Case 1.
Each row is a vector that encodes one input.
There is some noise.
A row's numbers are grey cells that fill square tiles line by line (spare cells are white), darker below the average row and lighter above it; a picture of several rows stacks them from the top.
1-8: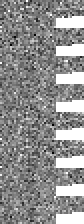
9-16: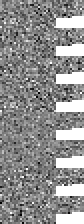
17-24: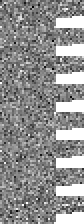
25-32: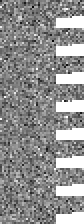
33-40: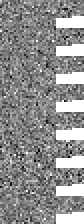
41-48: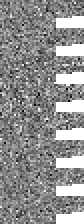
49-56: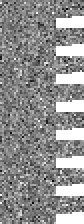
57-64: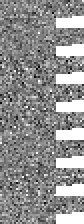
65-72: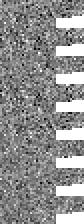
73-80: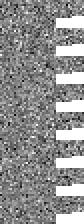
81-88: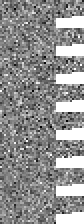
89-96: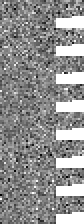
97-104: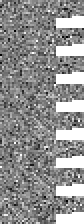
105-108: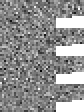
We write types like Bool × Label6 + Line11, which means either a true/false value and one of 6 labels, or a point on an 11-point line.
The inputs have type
Bool × (Label7 + Tree9).
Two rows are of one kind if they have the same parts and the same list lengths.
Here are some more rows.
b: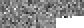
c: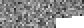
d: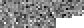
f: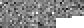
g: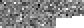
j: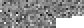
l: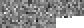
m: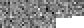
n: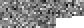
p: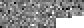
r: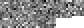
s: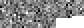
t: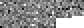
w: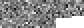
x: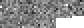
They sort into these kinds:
b, g, l, m, x
c, d, f, j, n, p, r, s, t, w

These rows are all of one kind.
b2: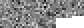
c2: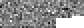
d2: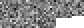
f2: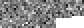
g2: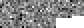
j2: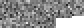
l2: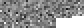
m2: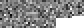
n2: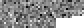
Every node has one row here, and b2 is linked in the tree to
f2.
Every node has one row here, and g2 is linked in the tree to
c2.
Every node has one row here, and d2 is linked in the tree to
j2 and m2.
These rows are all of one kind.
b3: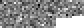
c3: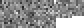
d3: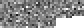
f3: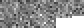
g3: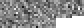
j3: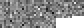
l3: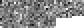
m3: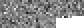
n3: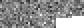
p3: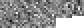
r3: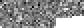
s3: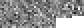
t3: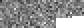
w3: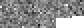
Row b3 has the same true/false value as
d3, l3 and r3.
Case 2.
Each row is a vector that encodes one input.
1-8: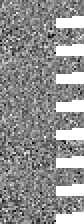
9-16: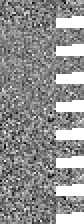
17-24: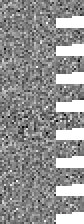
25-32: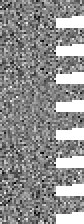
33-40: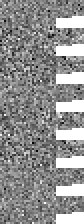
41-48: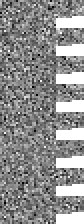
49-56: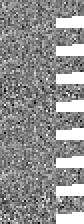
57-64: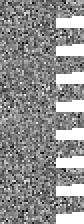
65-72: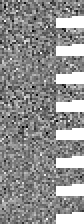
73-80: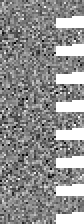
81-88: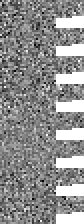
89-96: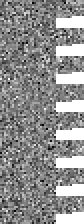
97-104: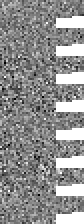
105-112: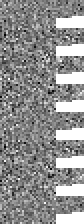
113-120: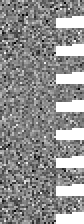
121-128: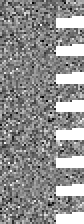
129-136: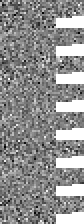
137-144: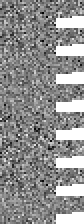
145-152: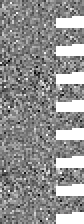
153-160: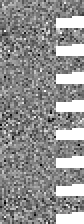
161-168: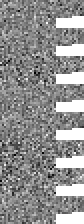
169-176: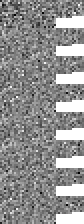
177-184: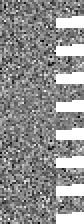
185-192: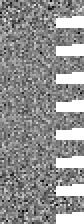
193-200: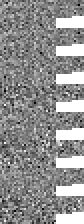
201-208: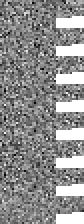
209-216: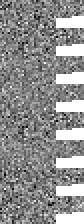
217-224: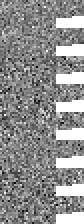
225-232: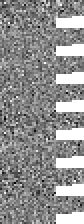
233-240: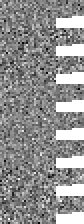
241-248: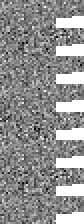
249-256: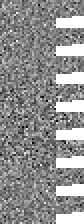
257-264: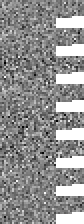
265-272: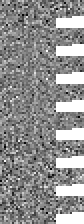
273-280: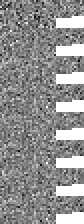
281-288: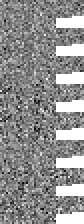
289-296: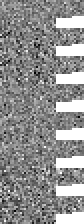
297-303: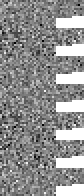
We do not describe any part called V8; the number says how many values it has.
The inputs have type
Bool × Label6 + V8.
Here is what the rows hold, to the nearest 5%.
About 50% of them hold one of 6 labels and a true/false value. The rest hold a value of V8.
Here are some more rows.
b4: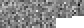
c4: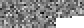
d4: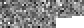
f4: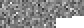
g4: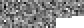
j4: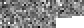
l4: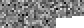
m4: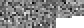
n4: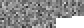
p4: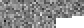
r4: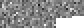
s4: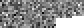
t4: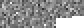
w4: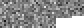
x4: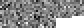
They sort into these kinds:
b4, f4, n4, p4, r4, t4, w4
c4, d4, g4, j4, l4, m4, s4, x4

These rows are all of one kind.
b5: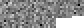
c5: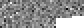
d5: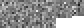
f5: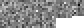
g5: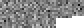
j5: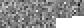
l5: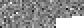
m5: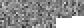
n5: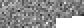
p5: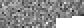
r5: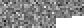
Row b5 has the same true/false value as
c5, g5, l5 and r5.
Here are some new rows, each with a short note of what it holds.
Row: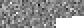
one of 6 labels and a true/false value
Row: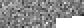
one of 6 labels and a true/false value
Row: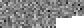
one of 6 labels and a true/false value
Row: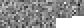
one of 6 labels and a true/false value
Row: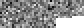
a value of V8
